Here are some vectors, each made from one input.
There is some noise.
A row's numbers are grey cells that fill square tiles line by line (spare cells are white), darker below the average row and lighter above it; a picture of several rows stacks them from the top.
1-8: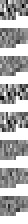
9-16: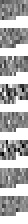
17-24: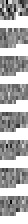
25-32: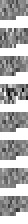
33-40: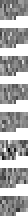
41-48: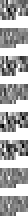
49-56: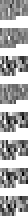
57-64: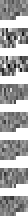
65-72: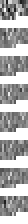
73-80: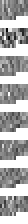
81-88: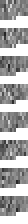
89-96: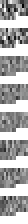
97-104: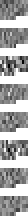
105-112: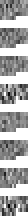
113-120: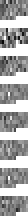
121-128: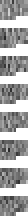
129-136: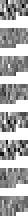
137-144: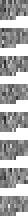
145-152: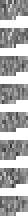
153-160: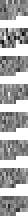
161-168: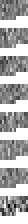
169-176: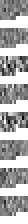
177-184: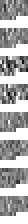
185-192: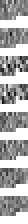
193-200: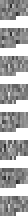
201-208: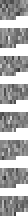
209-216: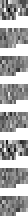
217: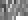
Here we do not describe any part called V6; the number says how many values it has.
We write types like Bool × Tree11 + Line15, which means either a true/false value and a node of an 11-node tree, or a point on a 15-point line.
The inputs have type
Line5 × Line9 + Line10 × List2(V6).
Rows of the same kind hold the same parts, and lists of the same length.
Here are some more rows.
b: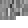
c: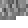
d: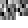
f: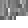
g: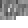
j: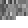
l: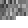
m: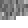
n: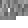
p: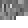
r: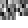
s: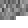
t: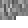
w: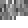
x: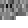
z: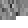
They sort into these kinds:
b, c, f, n, s, t, x, z
d, r
g, m, p
j, l, w

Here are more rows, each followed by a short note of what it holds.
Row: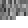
a point on a 10-point line, together with the empty list
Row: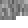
a point on a 10-point line, together with a list of two items
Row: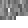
a point on a 10-point line, together with a list of two items
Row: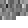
a point on a 10-point line, together with a list of two items
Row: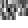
a point on a 5-point line and a point on a 9-point line
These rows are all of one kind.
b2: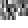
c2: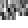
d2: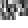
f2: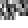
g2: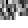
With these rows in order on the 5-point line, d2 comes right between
c2 and f2.
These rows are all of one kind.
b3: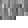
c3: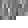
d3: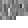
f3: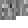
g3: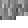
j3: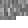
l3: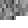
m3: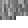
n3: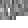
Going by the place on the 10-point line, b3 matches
g3 and m3.
